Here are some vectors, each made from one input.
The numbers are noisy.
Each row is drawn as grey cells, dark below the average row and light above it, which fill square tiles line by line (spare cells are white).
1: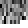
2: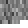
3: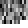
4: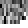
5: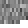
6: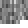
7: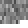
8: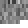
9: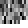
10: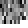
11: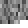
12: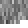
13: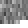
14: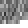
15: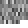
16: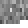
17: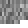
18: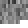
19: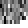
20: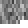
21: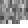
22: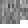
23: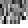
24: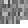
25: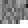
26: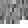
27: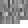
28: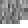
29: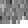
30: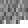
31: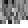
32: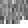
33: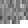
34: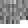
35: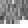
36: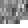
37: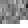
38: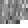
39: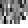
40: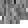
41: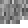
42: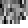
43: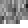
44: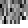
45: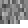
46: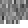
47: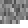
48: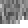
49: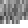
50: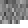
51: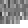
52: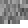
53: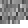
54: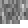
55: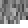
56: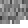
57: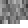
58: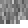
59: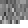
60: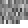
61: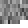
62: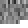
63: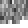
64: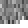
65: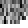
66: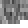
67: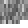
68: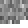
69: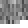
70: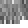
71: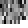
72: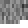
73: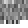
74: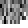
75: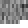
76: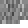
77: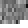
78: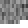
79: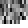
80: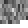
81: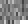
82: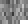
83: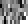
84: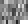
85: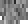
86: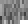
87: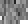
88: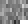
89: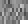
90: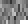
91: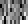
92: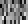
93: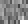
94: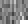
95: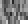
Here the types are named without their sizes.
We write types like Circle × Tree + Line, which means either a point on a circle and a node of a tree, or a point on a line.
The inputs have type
(Bool × Bool × Bool × Bool + Unit) × Tree + Line.
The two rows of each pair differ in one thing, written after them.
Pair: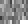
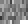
one of the four true/false values
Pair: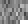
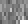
the node of the tree
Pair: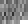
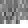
one of the four true/false values
